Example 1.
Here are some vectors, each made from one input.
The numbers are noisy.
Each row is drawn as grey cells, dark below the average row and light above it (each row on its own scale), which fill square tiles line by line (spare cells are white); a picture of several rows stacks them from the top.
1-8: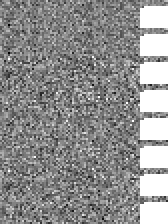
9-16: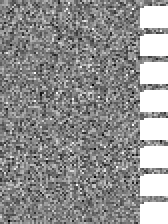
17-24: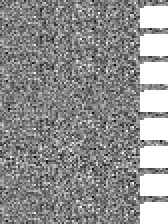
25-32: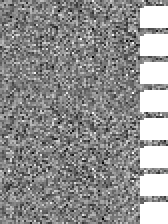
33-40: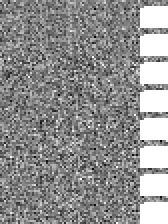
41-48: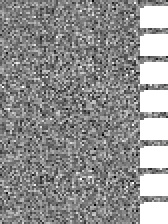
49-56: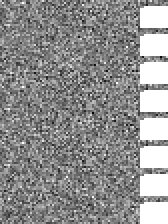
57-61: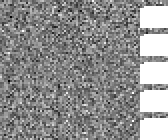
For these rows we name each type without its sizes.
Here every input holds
either a point on a line, or three true/false values.
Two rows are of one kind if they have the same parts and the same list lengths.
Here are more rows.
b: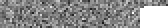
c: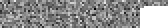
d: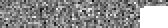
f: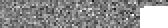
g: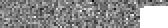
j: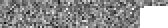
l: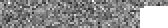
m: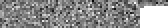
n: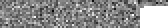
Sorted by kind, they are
b, c, j, l
d, f, g, m, n

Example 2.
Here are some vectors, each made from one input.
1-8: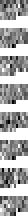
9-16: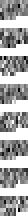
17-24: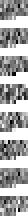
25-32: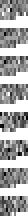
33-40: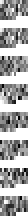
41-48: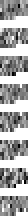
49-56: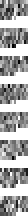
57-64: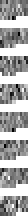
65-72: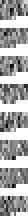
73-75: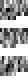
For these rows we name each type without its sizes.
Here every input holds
either a fixed value, or a node of a tree and a true/false value.
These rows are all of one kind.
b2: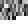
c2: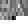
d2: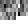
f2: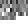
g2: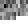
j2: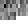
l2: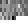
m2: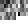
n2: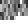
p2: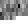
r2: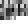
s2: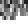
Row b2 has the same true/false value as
p2 and r2.
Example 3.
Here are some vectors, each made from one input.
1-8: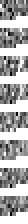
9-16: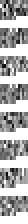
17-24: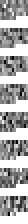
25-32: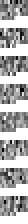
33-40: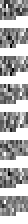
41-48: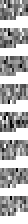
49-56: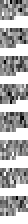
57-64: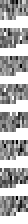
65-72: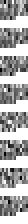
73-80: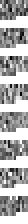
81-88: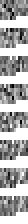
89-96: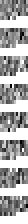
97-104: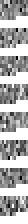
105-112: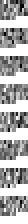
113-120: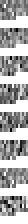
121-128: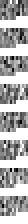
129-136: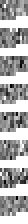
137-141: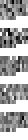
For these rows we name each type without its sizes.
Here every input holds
a list of points on a line.
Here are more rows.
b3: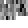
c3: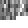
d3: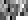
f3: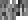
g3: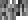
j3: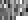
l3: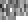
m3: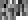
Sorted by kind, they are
b3, l3
c3, d3, j3
f3, g3, m3

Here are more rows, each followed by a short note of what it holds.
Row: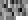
a list of two items
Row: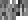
the empty list
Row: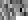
a list of two items
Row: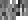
the empty list
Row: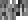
the empty list
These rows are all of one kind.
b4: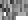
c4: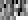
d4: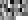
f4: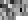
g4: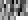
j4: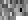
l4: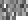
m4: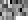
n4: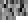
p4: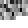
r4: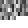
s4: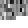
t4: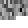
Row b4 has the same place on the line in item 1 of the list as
d4, f4, p4 and s4.
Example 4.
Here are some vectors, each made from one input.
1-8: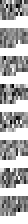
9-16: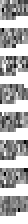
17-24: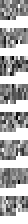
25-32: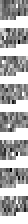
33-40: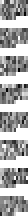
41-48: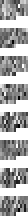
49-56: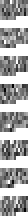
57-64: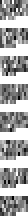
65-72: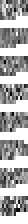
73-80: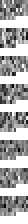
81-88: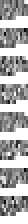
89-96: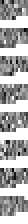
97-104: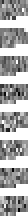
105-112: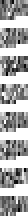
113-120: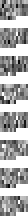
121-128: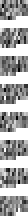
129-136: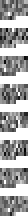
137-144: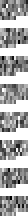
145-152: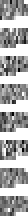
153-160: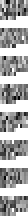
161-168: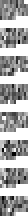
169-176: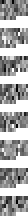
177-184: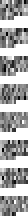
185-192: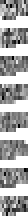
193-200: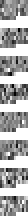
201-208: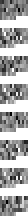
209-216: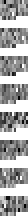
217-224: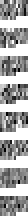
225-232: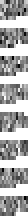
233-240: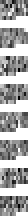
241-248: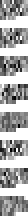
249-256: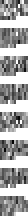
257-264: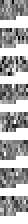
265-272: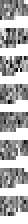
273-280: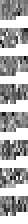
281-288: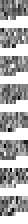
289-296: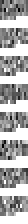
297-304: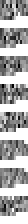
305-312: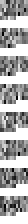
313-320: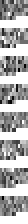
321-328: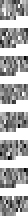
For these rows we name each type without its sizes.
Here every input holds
a label, together with either a fixed value, or a node of a tree.
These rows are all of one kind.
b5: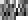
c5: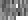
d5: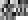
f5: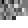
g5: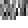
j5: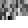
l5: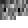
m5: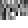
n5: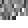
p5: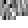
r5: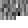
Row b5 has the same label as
c5, d5, g5 and r5.
